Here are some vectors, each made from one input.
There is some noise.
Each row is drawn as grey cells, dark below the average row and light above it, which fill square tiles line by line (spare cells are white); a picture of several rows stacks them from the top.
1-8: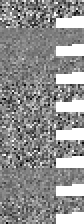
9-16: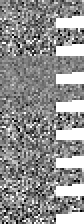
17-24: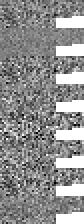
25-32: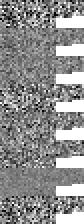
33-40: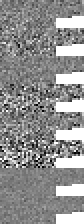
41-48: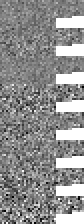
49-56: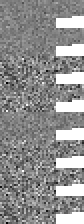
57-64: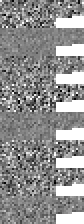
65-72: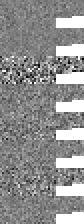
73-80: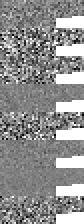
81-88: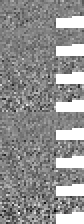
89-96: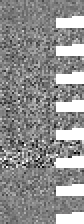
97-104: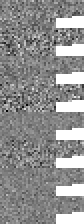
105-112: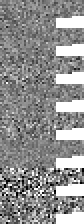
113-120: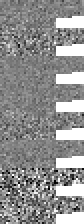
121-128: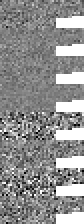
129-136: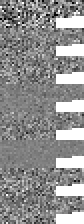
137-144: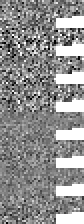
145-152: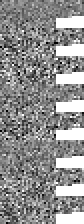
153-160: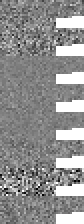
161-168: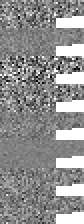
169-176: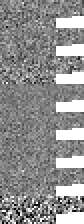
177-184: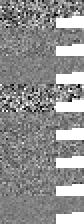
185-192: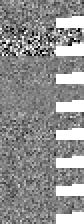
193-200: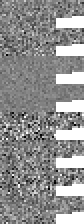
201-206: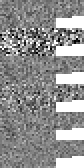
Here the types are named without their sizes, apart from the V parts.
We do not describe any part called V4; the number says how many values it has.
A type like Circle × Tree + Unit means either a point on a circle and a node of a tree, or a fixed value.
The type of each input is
Line × List(Circle + V4).
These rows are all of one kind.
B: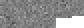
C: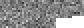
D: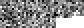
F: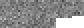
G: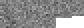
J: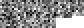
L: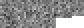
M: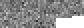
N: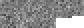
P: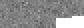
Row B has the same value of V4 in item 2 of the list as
C and L.
